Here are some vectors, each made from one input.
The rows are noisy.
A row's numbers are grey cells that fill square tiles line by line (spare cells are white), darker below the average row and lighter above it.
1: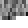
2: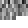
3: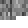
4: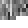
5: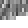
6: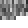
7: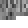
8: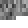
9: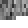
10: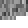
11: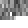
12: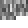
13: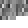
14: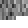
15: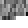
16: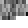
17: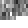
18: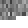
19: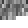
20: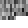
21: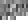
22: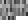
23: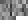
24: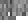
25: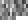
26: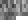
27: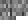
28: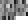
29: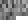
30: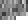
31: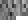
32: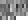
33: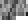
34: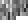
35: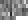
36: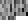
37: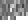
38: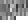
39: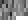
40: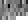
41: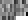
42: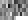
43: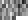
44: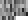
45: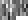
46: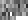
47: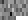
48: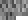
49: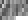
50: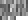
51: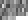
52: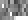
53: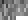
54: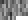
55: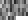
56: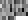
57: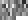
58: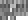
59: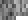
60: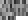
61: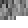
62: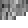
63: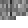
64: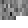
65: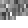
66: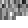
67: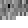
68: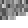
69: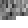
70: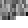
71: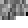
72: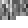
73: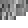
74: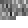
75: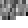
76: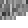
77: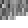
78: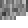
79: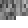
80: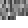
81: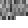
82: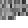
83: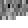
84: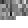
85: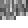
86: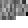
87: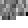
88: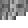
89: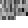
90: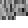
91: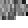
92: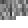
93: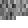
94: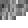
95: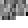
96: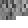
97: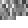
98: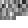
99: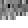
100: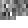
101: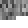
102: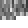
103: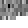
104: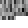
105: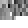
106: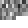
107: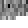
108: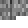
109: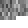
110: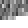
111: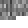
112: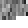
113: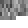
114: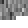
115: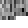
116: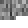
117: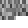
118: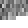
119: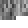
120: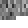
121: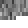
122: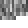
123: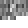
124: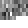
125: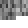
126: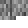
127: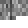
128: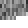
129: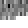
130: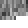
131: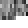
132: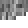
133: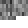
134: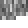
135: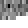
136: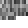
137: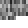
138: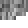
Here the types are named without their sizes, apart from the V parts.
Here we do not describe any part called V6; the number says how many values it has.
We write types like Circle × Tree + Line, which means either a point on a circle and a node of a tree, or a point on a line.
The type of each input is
Bool × (Line + V6).
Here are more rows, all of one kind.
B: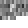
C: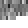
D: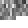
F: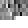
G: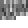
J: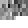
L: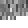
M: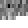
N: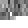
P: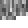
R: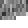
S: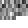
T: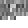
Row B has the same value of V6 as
D, L and T.
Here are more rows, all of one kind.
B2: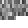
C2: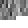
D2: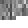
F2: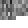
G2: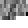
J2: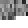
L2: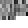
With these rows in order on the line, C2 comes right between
G2 and J2.
